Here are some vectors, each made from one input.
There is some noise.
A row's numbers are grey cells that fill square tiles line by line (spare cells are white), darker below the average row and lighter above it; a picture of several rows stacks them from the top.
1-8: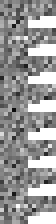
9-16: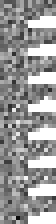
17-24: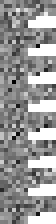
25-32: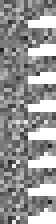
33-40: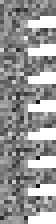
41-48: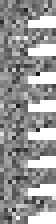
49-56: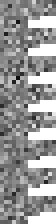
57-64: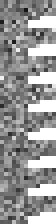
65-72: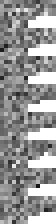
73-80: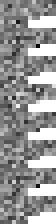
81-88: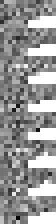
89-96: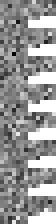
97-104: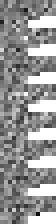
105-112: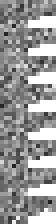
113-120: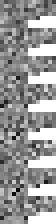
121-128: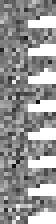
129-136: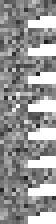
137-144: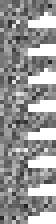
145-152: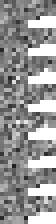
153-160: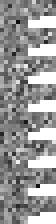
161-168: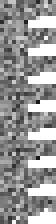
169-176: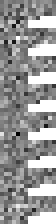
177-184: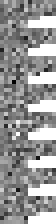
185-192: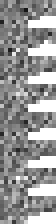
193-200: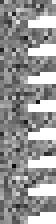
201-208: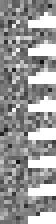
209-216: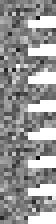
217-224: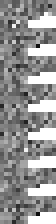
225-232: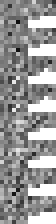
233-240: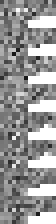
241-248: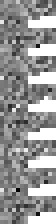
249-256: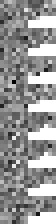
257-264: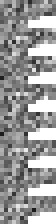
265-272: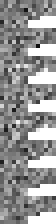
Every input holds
a point on a 6-point circle, together with either a fixed value, or a node of a 9-node tree.
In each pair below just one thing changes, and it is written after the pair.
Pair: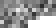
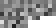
the place on the 6-point circle
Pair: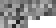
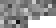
the place on the 6-point circle
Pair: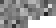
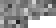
the node of the tree
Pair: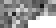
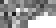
the node of the tree
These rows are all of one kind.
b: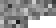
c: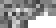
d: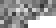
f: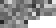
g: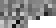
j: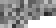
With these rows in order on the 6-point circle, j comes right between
f and g.
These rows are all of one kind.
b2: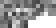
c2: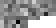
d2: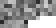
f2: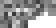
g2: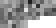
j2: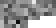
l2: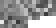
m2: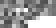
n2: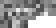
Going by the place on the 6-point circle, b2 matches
f2 and n2.
